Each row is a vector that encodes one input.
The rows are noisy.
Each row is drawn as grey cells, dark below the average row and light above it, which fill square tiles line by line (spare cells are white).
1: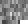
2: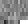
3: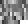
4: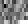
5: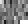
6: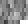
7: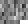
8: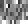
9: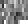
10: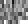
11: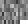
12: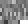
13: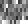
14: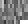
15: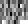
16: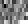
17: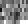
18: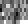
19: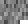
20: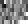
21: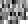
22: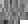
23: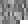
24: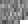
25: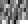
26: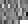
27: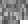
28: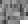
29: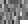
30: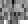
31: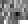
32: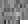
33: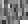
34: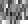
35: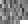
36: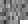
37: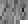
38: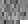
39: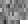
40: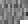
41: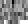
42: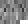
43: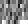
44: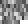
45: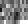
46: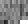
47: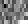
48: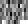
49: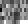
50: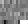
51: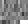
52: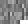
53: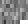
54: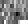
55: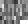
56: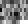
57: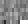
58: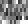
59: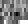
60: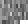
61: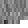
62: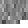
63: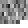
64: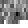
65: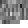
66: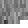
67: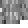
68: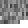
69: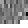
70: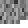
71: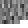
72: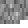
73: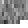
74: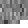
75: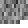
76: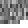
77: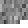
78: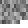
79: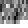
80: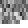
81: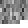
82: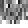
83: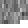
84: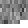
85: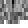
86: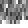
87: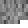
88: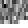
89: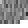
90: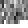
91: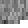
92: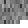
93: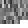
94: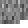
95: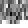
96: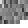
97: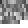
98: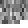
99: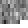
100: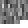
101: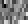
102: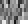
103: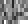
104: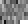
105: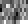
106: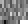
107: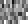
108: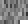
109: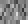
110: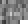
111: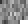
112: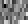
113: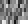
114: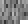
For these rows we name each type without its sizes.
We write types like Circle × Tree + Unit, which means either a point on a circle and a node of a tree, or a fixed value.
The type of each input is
Label × Label + Line.
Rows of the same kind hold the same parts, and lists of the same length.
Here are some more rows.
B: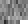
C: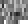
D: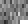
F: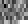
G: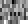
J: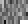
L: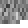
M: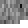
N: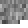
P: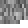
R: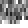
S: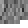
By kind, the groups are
B, D, J, L, M, N, P, S
C, F, G, R

